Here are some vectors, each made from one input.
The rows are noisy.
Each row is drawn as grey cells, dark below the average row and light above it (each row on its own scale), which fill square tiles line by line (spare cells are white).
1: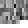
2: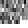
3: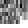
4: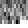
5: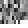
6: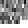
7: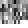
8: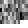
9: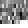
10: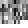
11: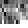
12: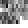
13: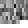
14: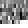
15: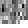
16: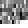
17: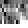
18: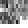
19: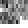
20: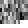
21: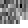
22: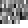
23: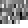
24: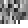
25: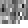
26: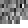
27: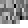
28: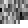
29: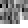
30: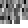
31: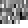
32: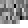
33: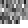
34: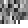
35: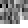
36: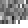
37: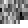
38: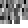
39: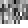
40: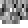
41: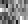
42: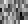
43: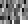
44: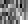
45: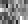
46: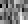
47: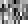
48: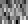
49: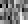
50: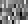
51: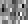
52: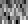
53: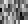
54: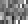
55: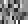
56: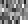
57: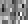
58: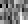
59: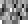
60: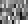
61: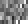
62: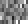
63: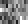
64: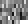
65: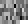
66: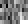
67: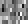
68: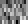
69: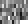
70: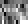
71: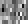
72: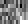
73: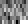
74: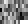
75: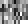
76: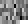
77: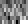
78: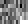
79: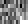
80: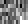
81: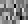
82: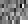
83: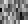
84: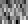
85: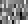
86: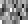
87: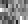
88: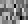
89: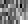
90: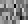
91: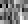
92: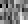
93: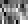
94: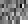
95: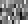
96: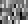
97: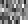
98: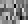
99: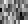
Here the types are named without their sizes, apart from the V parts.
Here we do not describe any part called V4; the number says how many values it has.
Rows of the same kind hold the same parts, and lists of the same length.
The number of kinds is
2.
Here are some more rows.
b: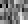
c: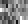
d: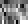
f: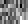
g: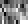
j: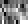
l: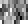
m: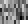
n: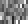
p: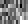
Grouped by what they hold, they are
b, c, d, f, g, j, p
l, m, n

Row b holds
a true/false value and a value of V4.
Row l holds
a point on a circle and a true/false value.
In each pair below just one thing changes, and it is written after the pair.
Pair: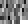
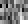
the true/false value
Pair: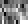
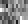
the value of V4
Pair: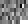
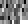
the value of V4
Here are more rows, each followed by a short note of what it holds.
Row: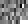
a true/false value and a value of V4
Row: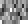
a point on a circle and a true/false value
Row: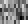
a point on a circle and a true/false value
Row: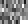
a true/false value and a value of V4
